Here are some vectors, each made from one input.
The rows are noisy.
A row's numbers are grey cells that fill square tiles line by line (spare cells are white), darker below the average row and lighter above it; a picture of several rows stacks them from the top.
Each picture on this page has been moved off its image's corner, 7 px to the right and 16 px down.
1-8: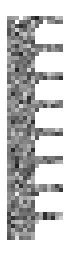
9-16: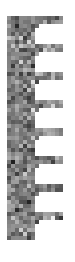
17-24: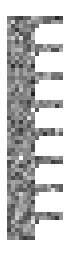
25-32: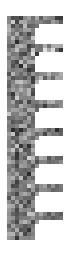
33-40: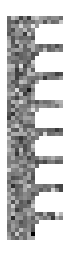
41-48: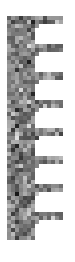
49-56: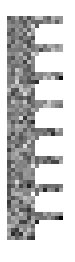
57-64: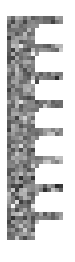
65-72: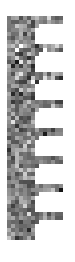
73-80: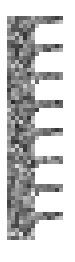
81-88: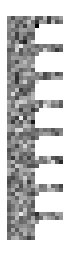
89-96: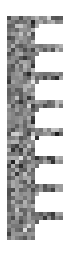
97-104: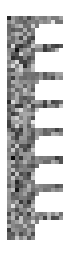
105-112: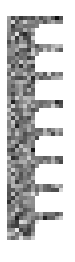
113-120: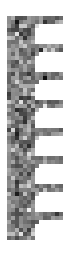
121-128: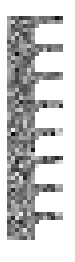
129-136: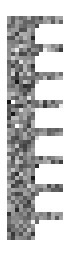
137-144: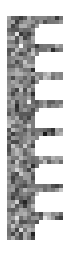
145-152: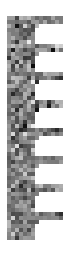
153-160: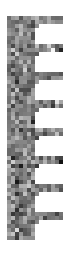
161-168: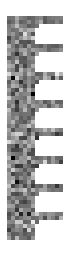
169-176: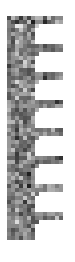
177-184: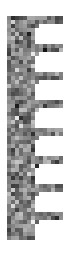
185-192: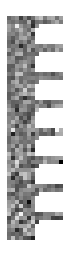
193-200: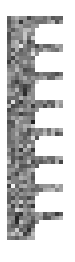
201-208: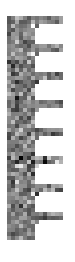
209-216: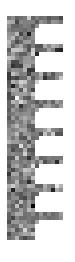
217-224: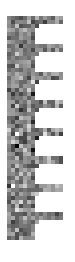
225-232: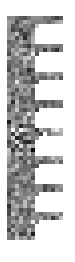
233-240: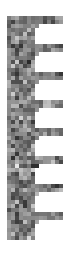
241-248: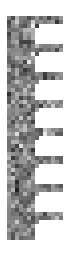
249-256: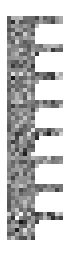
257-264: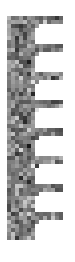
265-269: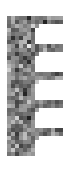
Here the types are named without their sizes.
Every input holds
either a point on a circle, or a list of points on a line.
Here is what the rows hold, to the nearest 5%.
About 35% of them hold a point on a circle. The rest are lists of points on a line.
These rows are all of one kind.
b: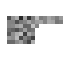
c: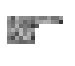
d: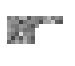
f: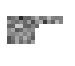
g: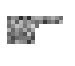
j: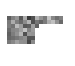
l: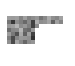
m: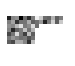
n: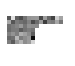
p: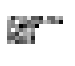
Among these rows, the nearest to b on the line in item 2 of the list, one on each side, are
c and l.
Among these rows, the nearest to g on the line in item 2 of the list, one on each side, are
j and m.
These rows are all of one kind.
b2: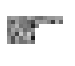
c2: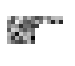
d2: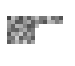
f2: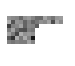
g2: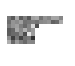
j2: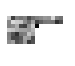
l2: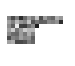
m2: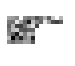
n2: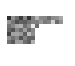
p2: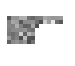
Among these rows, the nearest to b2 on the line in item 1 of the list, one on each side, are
c2 and d2.
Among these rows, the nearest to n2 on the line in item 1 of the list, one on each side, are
g2 and p2.
